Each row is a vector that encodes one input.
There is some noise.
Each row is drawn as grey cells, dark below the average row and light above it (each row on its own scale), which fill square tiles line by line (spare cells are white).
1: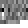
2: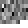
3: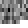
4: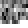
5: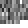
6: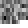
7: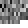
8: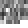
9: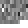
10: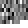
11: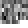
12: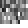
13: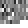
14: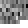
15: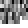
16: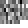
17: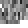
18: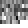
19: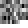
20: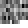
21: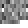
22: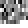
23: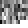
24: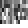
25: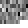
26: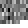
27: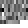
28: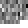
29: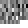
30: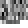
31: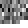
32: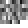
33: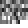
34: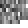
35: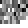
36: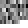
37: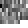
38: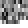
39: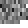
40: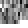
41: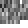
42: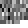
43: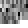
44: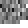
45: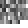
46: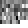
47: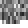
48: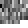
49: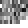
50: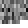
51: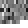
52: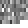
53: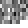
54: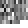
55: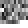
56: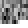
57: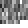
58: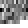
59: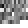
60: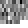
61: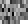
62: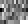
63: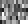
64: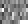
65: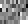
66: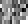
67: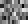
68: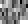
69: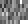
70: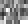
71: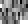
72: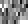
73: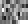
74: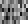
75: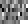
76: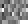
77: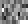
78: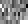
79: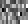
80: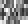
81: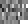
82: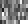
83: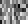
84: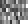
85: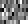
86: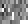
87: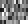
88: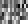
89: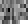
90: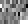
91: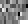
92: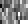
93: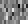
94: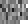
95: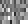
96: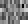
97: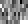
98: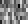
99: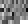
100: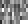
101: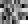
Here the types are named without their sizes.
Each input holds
a list of points on a line.
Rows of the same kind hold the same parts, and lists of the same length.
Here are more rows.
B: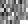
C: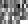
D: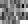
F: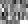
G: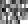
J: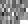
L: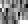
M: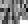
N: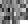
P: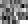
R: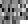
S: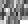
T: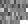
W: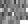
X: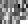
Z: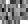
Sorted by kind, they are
B, C, D, F, J, L, P, T, W, X
G, M, N, R, Z
S

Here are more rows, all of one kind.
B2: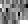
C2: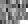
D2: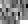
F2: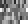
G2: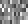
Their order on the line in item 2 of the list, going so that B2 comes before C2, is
G2, D2, B2, F2, C2.
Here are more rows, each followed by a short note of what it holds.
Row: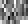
the empty list
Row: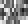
the empty list
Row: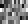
a list of two items
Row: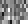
a list of two items
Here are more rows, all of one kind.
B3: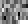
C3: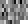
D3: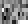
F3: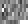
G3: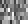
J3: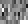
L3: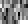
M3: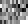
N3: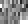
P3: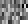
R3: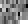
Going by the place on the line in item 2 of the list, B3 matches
L3 and N3.
